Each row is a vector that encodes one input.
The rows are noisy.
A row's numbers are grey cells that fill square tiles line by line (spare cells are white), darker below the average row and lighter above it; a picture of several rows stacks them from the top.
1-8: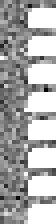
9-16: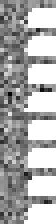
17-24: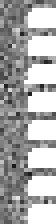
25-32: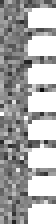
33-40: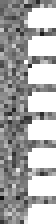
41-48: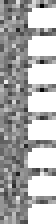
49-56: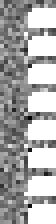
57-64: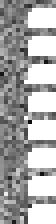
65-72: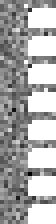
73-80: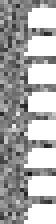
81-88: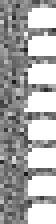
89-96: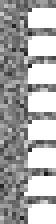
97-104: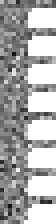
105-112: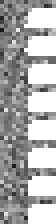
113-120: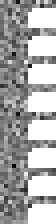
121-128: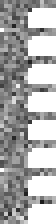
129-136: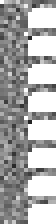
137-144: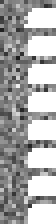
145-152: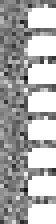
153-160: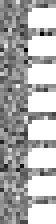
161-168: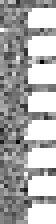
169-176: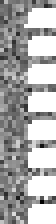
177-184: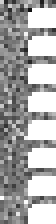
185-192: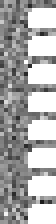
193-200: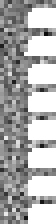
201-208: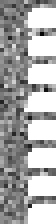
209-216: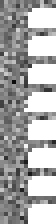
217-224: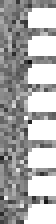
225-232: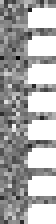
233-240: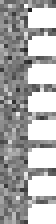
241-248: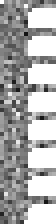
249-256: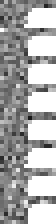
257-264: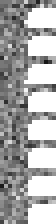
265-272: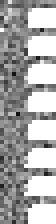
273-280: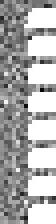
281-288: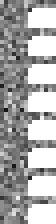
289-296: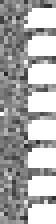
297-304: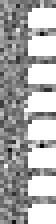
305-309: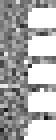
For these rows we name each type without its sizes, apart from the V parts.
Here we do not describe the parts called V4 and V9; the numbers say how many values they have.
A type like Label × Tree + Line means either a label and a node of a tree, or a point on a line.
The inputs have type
Bool × V9 + (Circle + Unit) × V4.
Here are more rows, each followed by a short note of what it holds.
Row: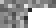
a value of V4
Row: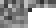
a value of V4
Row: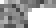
a point on a circle and a value of V4
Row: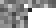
a value of V4
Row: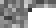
a value of V4
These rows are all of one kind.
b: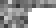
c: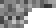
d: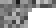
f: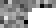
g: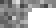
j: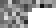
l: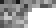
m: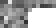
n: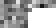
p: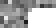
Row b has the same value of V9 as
f, j, m and p.
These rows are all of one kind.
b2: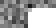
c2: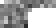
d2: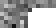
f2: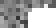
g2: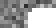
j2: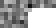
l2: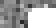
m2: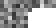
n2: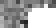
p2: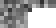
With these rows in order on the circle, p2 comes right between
f2 and m2.
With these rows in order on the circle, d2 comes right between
c2 and g2.
